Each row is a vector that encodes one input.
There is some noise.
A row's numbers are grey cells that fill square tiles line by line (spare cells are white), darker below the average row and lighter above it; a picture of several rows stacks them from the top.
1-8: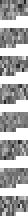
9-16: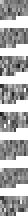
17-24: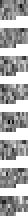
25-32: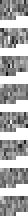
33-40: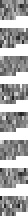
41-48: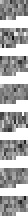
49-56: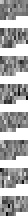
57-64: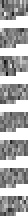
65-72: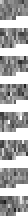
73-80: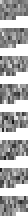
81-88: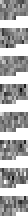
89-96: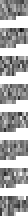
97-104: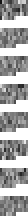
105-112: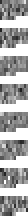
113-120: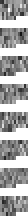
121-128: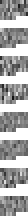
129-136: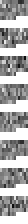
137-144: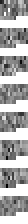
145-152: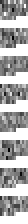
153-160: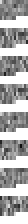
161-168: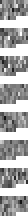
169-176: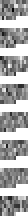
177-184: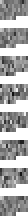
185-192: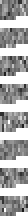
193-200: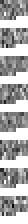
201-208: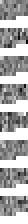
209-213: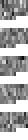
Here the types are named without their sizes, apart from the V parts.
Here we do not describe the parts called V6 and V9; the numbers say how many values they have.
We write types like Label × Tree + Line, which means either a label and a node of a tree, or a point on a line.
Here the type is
Line × (Line + Tree) + V6 × V9.
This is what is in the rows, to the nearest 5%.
About 65% of them hold a point on a line, together with either a point on a line, or a node of a tree. The rest hold a value of V6 and a value of V9.
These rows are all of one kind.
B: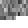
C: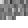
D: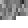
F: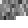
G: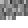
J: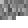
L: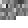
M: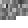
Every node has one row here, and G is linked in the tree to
C.
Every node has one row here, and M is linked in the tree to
L.
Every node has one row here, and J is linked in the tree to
B and D.
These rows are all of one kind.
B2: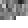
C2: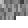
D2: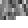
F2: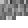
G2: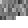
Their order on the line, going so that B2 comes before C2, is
B2, C2, F2, G2, D2.
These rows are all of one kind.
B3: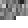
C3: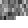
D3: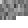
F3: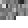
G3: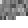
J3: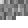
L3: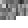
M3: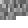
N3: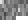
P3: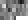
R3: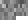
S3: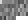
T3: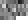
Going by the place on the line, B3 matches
F3, L3, P3 and T3.
